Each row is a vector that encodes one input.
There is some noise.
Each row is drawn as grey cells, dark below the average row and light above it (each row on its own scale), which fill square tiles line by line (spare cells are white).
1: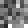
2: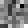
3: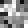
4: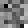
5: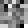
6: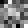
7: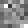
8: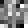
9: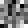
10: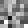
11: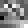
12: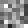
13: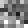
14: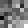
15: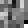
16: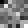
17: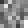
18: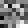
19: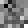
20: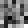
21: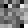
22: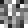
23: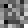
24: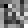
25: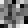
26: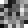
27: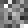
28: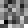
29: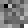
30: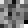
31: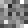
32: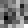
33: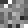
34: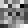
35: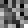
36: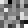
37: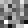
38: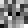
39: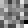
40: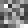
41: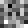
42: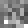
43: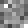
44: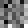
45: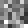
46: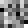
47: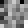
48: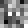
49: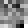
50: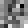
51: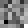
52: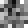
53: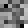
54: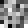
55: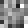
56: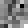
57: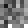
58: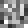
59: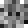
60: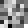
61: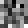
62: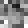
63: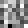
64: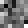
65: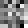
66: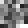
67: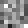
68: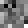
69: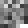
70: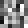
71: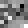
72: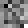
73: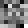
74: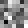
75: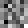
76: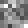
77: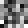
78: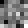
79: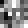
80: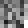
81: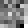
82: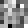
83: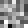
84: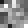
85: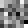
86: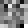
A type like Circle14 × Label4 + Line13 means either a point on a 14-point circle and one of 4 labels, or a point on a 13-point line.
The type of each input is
(Label5 + Line5) × Label6.
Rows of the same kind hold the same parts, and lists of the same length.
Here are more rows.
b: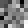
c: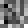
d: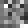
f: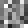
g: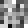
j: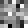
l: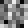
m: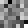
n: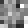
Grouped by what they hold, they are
b, c, d, l
f, g, j, m, n

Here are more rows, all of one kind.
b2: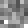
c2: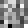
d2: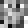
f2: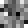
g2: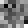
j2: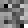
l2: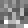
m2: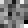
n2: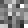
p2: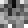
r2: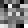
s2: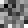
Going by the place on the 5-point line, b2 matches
g2, l2 and r2.
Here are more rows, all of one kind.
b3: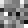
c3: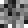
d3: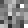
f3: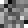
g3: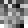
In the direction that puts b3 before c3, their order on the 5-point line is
f3, d3, b3, c3, g3.
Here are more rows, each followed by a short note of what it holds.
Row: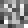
one of 6 labels and a point on a 5-point line
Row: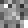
one of 5 labels and one of 6 labels
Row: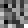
one of 5 labels and one of 6 labels
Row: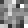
one of 6 labels and a point on a 5-point line
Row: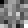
one of 5 labels and one of 6 labels
